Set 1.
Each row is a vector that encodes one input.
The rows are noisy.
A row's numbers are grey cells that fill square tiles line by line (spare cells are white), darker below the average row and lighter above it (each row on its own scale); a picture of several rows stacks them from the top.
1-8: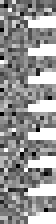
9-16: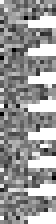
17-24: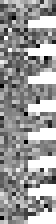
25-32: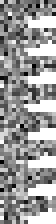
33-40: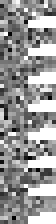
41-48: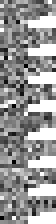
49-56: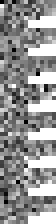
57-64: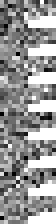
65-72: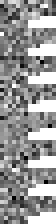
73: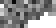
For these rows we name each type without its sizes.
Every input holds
a list of points on a line.
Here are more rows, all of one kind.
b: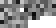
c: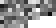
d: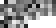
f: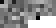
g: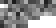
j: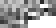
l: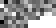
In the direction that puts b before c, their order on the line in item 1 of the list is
f, g, l, b, d, c, j.
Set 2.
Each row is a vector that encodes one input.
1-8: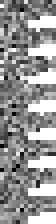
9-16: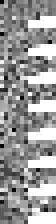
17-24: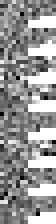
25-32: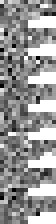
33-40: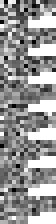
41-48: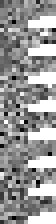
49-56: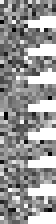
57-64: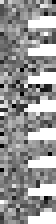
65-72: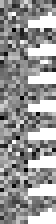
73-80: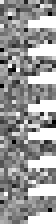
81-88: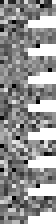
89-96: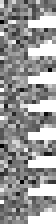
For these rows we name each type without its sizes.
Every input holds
a list of points on a line.
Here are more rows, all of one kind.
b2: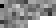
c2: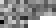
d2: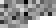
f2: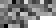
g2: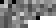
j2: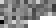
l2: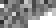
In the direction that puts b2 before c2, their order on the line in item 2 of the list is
f2, b2, g2, j2, c2, l2, d2.
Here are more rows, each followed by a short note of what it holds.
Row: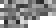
the empty list
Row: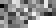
a list of one item
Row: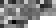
a list of one item
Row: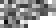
the empty list
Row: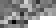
a list of one item
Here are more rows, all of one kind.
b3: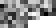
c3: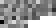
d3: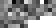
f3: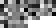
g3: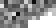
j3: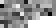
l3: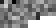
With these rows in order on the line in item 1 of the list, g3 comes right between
d3 and f3.
